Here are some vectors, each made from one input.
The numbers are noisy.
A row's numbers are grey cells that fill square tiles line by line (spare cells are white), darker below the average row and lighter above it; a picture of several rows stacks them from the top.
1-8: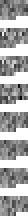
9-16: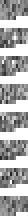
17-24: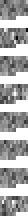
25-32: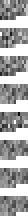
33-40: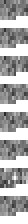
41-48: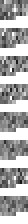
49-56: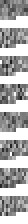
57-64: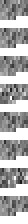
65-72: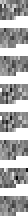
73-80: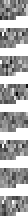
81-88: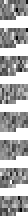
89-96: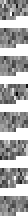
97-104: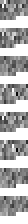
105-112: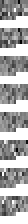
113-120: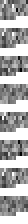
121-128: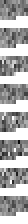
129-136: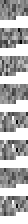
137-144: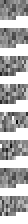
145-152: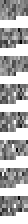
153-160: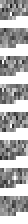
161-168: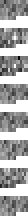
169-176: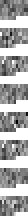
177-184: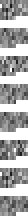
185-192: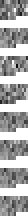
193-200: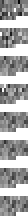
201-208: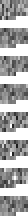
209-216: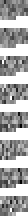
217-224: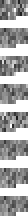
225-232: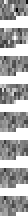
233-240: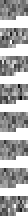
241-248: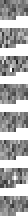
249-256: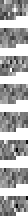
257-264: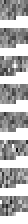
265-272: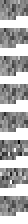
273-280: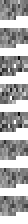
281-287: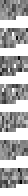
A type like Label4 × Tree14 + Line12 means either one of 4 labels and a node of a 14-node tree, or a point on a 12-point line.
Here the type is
Line7 × Line7 × Line7 + Line14.
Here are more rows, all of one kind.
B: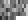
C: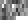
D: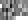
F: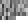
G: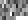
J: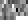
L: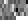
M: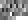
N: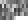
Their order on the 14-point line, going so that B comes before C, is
B, F, D, M, G, N, C, J, L.
